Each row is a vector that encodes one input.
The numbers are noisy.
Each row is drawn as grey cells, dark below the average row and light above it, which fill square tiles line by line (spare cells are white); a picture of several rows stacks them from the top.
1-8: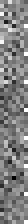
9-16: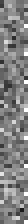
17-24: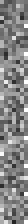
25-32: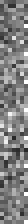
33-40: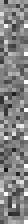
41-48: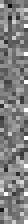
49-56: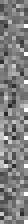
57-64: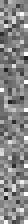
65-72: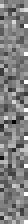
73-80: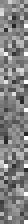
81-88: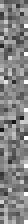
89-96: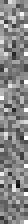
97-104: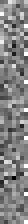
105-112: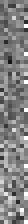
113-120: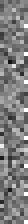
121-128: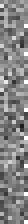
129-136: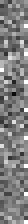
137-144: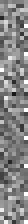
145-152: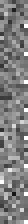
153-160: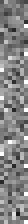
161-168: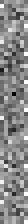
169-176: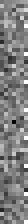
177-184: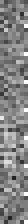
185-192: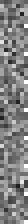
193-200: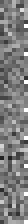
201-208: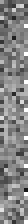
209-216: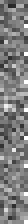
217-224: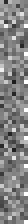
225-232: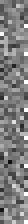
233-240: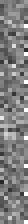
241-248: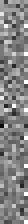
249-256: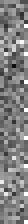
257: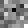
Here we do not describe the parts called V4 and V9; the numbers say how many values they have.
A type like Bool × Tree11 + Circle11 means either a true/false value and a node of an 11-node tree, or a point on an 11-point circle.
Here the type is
Bool × Line5 + (Line7 + V4) × V9.
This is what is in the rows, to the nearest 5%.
About 20% of them hold a point on a 5-point line and a true/false value. The rest hold a value of V9, together with either a point on a 7-point line, or a value of V4.
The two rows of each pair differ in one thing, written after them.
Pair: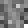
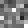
the value of V4
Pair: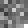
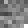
the value of V9
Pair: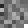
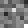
the value of V4
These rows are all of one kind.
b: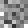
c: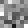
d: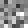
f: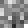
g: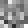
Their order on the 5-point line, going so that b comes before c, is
d, g, b, c, f.
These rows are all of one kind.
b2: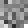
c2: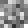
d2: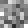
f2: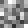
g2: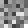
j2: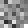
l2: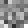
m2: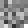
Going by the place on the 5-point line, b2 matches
j2 and l2.
